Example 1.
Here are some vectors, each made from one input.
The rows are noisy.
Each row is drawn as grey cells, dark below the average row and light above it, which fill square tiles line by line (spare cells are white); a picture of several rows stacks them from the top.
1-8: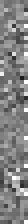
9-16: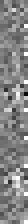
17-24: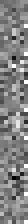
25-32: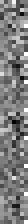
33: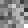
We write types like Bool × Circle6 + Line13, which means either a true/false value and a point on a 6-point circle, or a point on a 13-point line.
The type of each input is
Label7.
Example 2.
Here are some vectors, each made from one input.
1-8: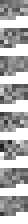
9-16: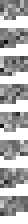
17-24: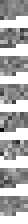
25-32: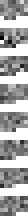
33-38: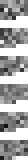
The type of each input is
Tree8.
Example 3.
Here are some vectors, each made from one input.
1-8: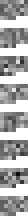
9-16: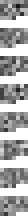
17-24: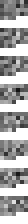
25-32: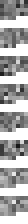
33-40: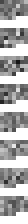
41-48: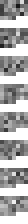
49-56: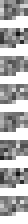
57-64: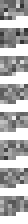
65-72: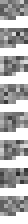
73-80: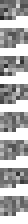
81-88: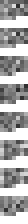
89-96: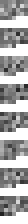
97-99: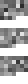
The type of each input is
Circle18.
